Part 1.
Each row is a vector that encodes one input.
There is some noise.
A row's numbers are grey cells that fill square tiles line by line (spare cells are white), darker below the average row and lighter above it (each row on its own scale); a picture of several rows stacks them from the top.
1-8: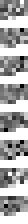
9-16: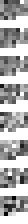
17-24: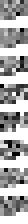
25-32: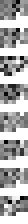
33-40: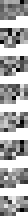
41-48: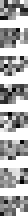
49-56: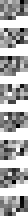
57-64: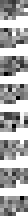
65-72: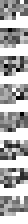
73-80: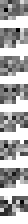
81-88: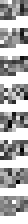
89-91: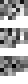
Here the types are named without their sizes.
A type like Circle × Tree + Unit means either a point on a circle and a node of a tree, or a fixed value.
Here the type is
Label.
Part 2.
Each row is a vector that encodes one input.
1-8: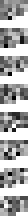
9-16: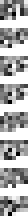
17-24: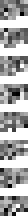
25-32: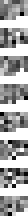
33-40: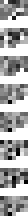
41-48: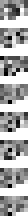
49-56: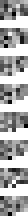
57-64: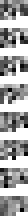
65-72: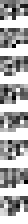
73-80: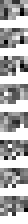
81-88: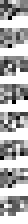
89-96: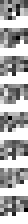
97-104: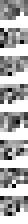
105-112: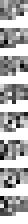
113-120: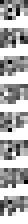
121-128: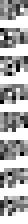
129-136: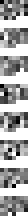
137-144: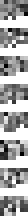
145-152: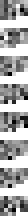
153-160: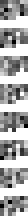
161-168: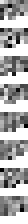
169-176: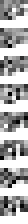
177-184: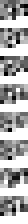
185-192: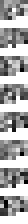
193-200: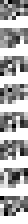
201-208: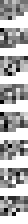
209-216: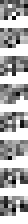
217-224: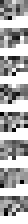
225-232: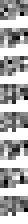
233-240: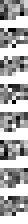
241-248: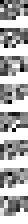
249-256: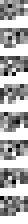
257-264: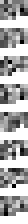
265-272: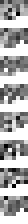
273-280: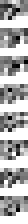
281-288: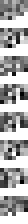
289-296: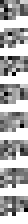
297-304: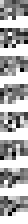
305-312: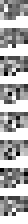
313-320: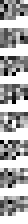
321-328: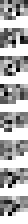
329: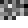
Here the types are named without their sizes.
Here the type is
Bool × Bool × Bool.
